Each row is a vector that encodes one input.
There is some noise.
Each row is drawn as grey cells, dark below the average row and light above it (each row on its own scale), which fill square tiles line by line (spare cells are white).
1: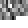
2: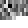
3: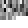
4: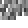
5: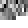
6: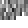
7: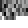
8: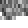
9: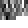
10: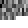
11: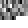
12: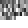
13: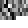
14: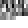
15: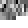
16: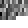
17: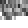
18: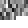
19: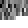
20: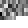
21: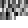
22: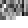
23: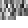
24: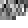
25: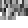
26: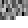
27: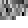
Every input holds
a point on a 5-point line.
